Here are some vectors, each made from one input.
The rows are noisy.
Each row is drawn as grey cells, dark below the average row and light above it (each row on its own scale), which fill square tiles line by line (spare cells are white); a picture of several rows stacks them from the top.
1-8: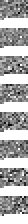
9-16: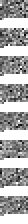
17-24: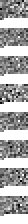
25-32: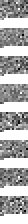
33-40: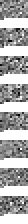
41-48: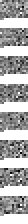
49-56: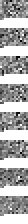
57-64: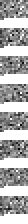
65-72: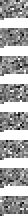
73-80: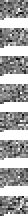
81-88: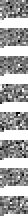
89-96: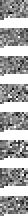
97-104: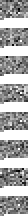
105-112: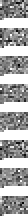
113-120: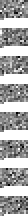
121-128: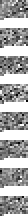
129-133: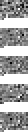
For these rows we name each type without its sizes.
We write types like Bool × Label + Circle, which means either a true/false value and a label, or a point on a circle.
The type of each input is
(Circle + Unit) × (Tree + Unit).
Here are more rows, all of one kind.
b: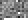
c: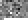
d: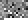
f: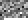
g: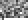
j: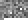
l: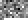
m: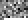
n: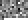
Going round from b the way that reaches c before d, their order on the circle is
b, c, j, l, f, g, d, n, m.
